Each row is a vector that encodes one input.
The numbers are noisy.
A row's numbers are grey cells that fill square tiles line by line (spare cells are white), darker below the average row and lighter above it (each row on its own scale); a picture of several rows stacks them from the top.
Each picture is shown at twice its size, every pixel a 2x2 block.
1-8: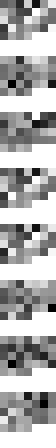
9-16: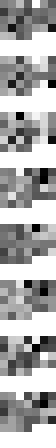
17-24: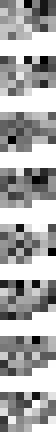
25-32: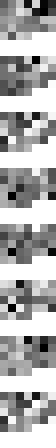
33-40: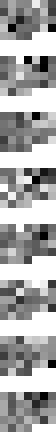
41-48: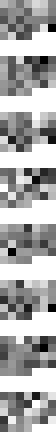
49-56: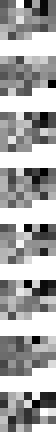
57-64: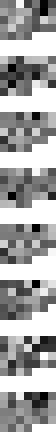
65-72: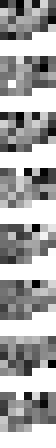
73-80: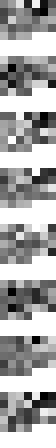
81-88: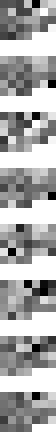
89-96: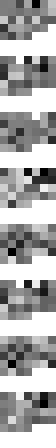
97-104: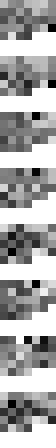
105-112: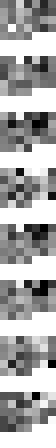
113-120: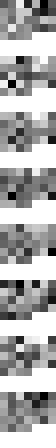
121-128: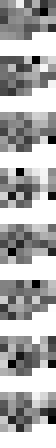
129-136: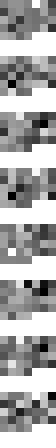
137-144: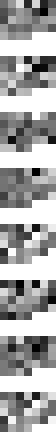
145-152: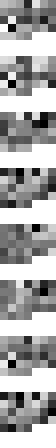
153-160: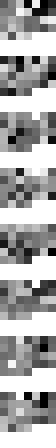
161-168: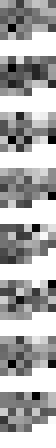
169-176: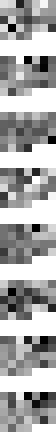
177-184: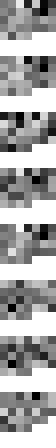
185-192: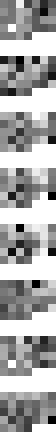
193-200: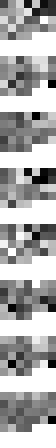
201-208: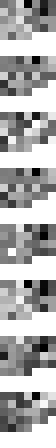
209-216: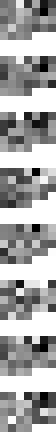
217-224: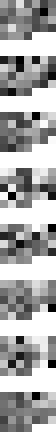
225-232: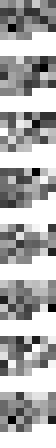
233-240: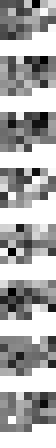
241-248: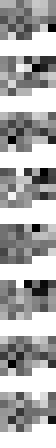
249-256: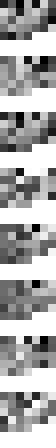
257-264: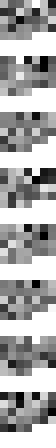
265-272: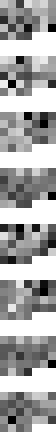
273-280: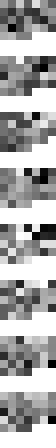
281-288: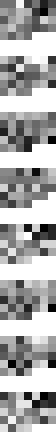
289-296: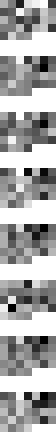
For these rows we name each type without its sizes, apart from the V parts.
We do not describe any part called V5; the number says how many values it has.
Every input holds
either a point on a line and a node of a tree, or a value of V5.
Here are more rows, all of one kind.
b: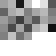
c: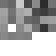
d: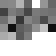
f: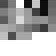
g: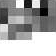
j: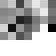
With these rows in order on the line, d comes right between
g and j.
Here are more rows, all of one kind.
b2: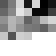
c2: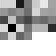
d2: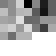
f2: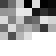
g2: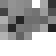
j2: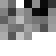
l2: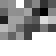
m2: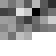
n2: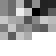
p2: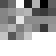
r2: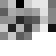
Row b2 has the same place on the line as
j2 and n2.
